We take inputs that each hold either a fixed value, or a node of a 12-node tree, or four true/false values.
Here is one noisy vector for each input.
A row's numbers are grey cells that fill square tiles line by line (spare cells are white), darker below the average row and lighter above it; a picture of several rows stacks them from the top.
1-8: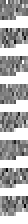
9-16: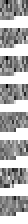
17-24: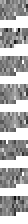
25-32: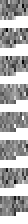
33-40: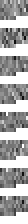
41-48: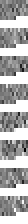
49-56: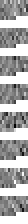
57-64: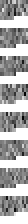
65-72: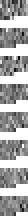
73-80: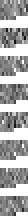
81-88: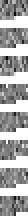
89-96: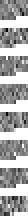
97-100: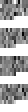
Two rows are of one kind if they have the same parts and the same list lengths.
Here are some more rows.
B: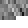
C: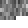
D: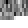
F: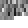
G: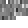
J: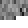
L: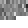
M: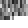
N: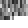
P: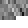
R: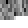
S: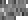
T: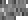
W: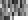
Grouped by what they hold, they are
B, C, G, J, L, P, S, T
D, F, R
M, N, W

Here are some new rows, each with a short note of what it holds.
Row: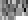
a node of a 12-node tree
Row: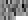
a node of a 12-node tree
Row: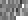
four true/false values
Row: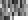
a fixed value
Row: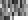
a fixed value
